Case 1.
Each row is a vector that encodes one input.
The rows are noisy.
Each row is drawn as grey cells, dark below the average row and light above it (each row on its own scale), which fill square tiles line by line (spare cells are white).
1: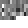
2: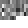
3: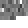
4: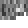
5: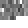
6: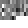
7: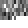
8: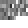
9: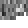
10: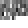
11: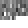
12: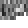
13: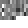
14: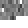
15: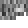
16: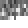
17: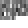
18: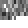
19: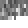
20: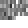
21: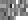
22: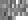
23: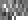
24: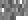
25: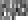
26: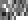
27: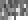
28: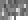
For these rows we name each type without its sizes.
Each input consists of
a label.
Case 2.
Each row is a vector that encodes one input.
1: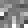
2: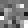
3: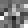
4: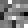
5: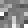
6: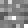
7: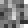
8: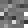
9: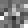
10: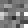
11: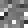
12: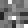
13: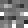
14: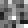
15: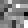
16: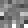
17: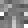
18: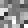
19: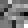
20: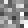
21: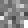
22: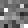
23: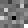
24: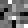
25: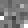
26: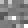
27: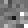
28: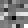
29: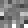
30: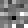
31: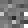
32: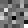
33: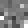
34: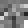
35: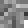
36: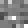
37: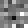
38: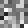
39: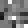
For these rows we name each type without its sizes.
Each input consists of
a point on a line.
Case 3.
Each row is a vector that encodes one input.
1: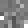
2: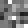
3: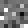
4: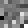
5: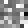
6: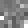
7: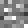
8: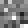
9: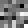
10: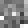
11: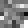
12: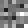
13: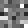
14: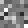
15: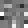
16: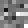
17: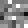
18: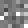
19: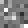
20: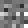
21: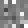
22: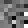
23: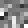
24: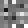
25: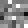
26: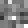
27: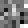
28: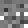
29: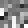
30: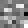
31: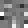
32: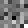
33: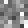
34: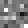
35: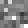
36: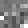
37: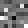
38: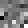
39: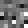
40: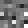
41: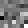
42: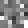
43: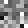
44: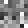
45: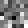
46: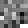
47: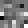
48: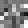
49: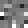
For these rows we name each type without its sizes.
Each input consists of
a point on a line.
